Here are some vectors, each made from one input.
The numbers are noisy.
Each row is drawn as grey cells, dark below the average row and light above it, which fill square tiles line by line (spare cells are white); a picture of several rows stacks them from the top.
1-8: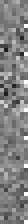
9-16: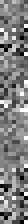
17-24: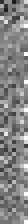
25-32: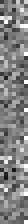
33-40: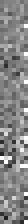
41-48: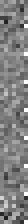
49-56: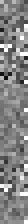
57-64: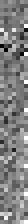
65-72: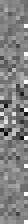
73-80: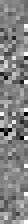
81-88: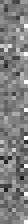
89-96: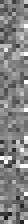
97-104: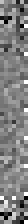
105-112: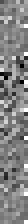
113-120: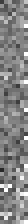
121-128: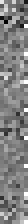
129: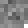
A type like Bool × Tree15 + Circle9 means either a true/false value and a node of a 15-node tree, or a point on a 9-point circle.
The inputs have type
Bool × (Circle10 + Line6).
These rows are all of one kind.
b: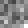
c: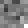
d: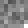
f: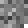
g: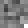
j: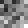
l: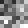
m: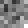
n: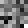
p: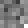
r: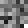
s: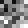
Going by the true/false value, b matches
d, f and l.
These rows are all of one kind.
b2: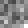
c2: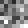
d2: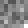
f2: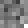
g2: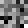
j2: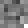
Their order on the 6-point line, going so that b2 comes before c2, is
d2, b2, c2, j2, g2, f2.
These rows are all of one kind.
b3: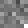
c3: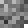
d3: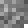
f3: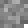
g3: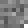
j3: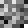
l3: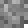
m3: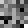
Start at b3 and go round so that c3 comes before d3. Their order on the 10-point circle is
b3, j3, f3, l3, g3, c3, m3, d3.
